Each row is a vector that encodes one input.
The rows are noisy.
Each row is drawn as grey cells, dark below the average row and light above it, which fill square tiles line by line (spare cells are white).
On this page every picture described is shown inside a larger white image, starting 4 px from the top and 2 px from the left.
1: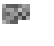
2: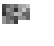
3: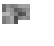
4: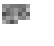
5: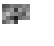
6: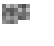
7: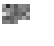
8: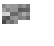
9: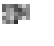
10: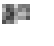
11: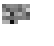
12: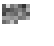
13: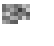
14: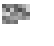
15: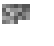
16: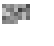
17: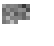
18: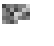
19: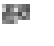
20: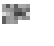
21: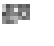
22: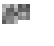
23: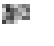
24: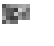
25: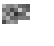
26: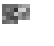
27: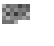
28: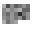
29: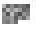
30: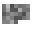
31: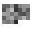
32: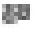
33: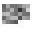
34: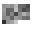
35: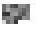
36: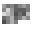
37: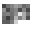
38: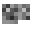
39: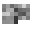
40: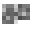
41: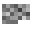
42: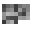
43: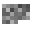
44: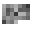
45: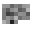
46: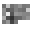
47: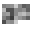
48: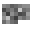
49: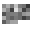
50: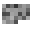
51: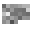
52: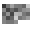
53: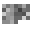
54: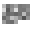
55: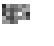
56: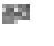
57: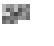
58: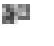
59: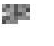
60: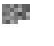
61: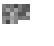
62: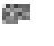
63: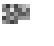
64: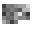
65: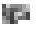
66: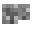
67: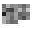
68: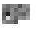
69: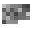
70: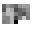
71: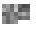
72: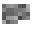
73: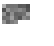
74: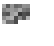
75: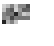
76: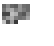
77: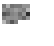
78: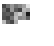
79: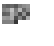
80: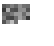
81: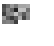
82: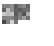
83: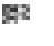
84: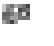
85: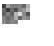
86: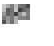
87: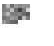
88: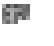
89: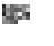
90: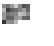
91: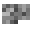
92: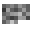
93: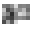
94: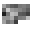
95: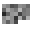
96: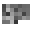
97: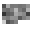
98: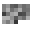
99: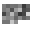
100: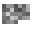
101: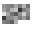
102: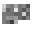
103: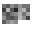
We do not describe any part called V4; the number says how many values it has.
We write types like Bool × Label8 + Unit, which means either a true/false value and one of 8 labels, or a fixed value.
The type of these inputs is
(Line5 + Line7) × V4.
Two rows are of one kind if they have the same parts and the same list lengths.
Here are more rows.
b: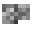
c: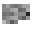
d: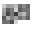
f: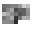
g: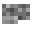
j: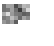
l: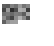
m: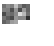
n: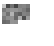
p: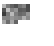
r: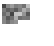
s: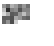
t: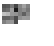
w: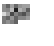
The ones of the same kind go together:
b, f, j, l, m, r, s, t, w
c, d, g, n, p

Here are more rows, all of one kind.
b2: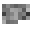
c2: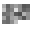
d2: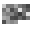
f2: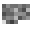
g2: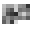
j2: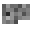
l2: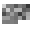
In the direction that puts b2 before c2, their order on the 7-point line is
b2, l2, c2, f2, d2, j2, g2.
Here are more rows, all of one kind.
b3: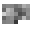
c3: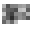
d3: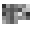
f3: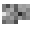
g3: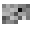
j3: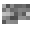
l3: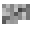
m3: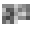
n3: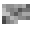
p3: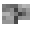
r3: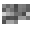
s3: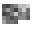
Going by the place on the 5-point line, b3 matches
g3, l3, n3 and p3.
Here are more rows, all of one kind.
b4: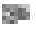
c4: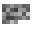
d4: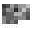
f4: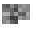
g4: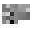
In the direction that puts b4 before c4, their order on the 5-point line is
b4, g4, f4, c4, d4.
